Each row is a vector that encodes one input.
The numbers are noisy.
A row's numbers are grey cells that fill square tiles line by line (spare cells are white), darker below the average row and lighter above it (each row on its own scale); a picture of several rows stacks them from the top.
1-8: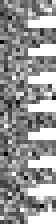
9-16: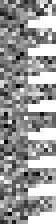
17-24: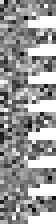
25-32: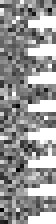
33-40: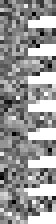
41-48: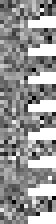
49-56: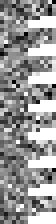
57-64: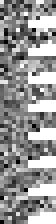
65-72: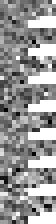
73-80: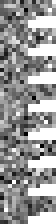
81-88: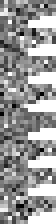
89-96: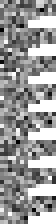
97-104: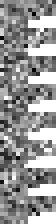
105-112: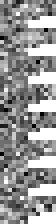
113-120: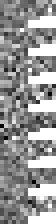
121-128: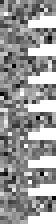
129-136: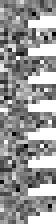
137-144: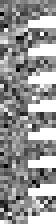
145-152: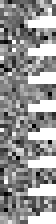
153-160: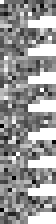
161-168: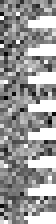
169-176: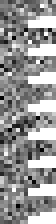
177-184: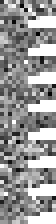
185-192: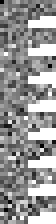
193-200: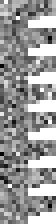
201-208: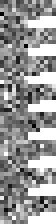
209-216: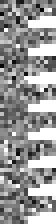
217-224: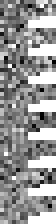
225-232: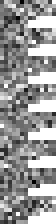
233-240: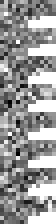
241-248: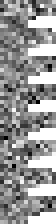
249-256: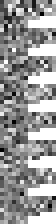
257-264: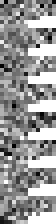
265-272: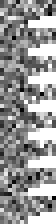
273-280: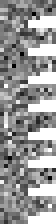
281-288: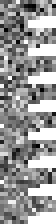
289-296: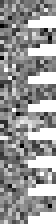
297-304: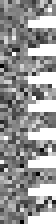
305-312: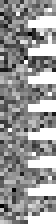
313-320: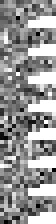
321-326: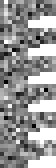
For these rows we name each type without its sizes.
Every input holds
a point on a line, together with either a point on a line, or three true/false values.
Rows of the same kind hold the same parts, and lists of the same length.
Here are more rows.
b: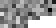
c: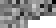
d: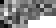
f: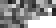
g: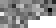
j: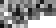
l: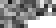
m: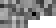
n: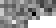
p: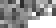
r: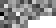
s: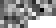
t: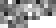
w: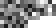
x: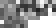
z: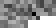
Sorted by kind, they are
b, c, g, m, n, t, z
d, f, j, l, p, r, s, w, x

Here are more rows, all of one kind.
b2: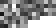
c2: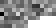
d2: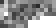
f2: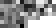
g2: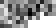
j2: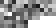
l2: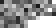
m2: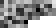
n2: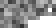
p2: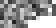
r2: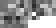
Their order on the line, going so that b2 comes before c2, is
j2, d2, g2, m2, b2, c2, l2, r2, p2, n2, f2.
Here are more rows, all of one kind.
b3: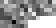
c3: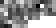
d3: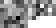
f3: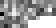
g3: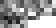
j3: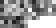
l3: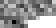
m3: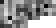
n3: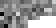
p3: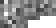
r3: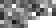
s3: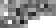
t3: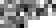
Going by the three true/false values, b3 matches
m3 and t3.
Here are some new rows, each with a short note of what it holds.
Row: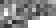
a point on a line and three true/false values
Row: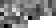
a point on a line and three true/false values
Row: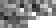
a point on a line and three true/false values
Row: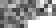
a point on a line and three true/false values
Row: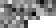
a point on each of two lines
